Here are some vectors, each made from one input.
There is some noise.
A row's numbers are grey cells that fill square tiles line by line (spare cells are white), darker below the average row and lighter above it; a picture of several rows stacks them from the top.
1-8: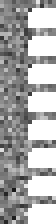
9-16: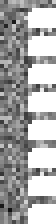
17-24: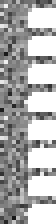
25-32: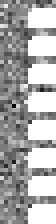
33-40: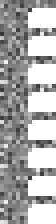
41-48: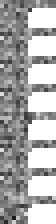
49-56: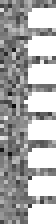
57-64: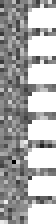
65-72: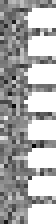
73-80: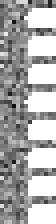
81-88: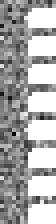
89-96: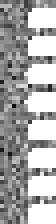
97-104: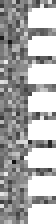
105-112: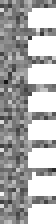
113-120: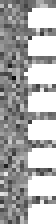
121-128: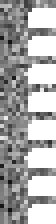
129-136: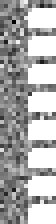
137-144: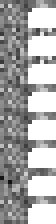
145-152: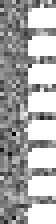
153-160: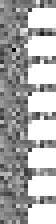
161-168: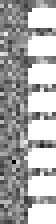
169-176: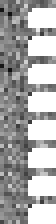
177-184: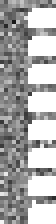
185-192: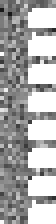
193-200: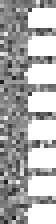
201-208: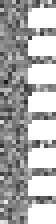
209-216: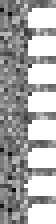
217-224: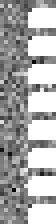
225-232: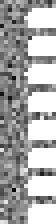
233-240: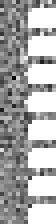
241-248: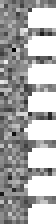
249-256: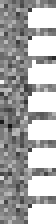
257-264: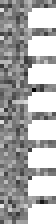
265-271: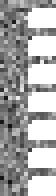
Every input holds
either a point on a 10-point circle, or three true/false values.
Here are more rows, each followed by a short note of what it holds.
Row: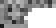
a point on a 10-point circle
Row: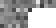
three true/false values
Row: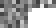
three true/false values
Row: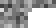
three true/false values
